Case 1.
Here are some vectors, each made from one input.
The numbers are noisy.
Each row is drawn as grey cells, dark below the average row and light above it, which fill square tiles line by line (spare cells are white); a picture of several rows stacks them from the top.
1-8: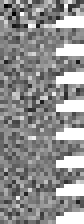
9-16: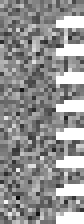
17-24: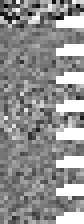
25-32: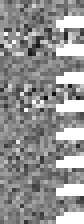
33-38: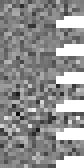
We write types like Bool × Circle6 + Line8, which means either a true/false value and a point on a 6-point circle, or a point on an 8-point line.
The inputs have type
Label4 + Line6.
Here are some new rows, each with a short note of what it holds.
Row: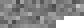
a point on a 6-point line
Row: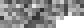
one of 4 labels
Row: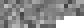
a point on a 6-point line
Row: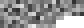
a point on a 6-point line
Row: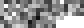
one of 4 labels
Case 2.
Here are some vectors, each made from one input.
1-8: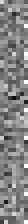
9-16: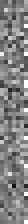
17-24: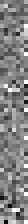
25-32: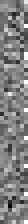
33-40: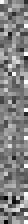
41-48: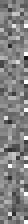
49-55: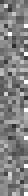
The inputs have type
Bool × Bool × Bool × Bool × Line5.
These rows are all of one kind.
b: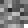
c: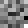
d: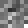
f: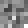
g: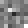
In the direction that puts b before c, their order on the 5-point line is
b, d, g, f, c.
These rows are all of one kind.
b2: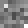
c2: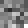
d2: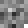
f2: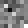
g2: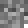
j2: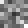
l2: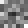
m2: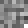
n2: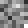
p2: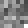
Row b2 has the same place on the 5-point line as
f2, j2 and p2.
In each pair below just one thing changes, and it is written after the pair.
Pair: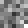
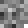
one of the four true/false values
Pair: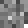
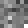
the place on the 5-point line
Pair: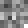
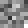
the place on the 5-point line
